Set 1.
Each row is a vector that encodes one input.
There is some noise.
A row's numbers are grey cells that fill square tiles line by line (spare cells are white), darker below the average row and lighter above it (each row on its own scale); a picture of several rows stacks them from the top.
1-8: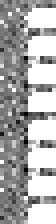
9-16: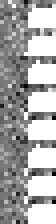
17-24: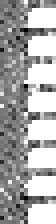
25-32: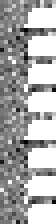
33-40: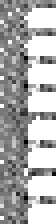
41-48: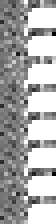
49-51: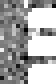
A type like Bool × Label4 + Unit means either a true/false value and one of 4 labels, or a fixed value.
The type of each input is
Bool × Bool × Bool.
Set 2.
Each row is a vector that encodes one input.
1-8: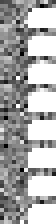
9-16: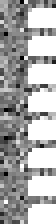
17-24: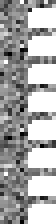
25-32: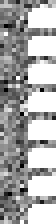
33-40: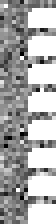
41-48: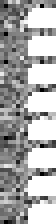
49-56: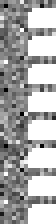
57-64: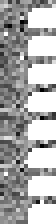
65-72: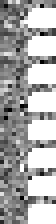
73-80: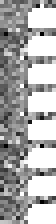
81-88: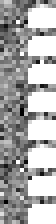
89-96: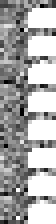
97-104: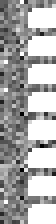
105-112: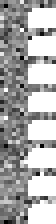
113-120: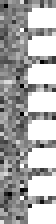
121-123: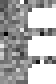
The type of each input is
Bool × Bool × Bool × Bool + Unit.
